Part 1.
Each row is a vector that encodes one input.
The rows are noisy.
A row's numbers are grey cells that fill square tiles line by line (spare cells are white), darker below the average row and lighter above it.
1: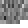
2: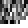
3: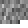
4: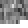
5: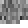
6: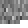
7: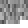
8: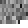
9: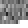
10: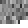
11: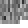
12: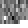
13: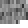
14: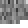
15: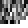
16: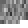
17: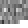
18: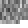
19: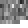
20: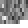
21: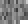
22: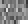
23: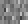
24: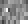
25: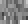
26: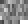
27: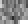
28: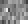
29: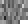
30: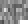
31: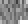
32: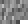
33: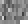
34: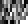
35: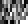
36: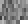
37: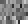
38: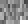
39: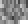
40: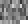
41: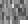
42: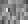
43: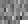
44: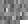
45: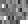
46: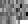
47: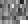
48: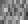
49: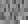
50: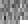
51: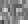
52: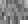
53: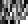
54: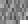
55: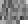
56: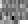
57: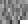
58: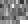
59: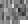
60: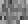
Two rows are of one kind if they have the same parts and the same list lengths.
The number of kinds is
2.
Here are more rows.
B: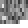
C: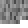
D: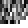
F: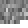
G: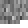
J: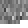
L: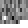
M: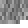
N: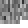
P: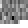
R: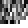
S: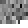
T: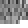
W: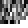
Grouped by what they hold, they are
B, C, F, G, J, L, M, N, P, S, T
D, R, W

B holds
one of 7 labels and a node of an 8-node tree.
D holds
a fixed value.
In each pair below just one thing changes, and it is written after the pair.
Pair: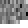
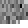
the label
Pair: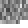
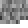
the node of the tree
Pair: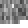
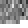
the label
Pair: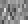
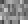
the label
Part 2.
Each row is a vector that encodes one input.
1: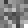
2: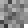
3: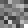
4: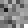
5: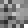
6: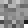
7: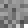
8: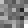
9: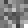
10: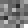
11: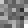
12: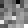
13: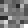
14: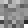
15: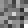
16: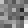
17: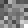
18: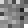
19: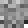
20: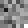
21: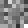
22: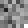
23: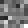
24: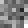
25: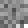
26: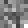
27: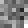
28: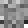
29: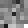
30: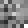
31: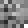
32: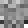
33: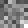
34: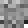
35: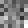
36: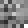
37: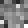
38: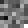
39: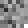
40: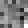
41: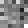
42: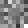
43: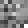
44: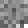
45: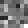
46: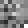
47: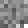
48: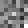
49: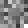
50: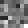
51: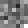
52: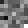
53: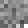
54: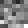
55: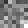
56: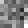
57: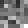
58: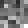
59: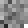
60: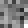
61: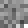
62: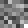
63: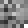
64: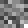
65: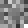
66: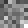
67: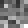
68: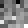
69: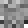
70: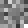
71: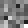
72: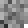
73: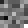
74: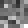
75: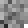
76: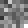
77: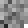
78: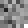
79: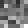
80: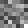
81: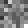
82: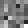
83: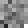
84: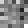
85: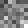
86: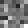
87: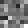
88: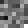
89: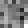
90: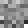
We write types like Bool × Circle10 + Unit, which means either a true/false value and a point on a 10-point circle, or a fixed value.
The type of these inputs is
Label5 × Label5.
